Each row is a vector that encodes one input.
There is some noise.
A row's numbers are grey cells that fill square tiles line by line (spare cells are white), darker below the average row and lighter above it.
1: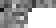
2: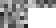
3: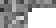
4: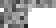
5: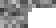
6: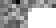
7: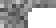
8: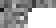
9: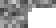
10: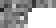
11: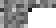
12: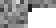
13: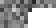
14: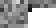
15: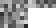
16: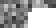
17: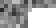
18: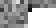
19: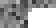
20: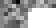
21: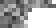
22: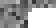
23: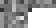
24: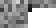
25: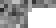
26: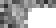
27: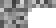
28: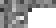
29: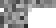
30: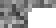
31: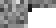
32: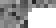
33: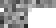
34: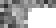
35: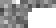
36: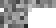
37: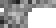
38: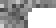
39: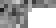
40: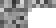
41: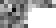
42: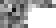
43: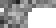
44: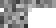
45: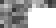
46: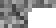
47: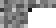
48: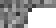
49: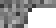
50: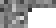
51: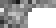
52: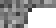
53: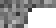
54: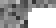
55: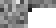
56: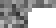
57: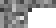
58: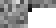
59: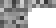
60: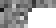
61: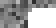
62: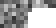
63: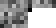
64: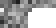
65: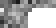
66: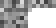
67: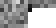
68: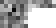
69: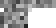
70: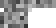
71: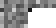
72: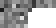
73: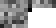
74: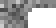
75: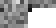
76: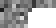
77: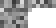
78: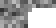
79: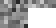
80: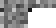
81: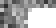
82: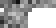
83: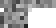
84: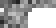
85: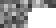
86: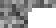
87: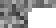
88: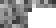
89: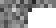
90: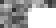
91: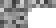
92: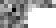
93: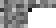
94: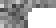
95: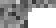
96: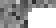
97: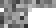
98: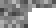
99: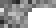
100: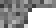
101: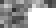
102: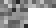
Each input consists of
a true/false value, together with either one of 6 labels, or a point on a 7-point line.
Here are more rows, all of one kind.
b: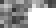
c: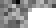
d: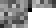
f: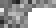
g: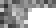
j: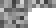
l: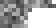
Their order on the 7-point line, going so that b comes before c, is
d, b, l, c, g, f, j.
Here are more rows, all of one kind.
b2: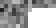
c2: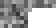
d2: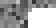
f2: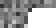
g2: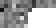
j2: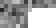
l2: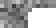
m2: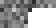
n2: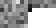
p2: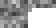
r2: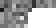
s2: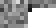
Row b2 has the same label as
g2, j2 and r2.
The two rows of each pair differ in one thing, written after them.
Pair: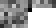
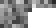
the true/false value
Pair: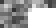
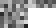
the place on the 7-point line
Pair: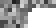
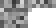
the true/false value
